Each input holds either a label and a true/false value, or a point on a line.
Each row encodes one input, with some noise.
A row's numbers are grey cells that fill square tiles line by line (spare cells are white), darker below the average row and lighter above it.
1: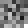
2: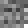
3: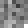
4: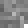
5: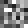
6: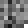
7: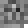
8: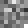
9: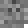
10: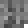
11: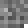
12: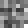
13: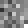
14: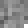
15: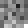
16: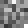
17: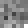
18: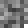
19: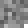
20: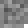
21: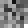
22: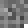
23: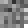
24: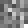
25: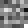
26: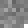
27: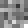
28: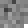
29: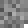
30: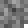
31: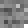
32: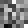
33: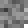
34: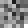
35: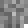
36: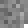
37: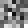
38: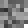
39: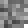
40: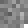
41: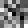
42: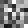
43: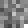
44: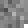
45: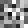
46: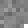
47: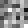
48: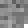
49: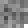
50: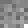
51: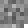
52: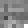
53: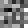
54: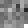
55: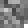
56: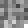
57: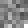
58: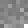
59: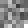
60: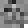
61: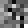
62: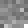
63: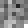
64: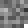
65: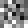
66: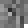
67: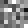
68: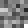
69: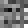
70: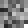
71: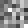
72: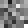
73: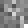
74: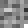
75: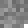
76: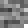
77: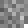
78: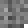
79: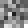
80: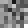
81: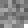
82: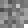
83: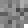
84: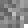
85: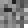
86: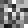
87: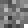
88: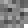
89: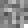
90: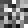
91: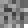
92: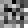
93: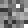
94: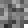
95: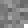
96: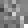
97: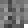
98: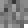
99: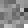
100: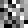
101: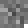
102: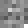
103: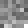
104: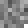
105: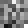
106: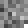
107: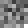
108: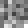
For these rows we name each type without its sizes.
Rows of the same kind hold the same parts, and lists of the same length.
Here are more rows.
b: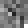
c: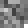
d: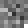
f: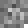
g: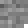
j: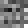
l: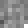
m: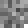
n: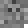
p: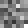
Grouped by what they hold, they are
b, c, d
f, g, j, l, m, n, p

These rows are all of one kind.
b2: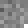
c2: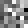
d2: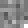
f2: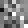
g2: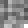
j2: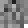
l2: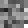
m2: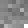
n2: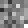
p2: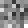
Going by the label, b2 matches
m2 and n2.
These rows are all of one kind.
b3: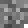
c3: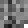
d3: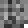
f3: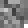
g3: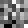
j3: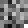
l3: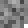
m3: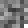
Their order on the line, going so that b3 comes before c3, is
g3, l3, m3, f3, b3, c3, j3, d3.
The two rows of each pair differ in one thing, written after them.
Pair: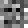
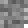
the label
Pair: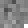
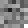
the label
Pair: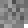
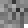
the true/false value
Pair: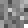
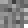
the true/false value
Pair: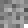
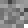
the true/false value
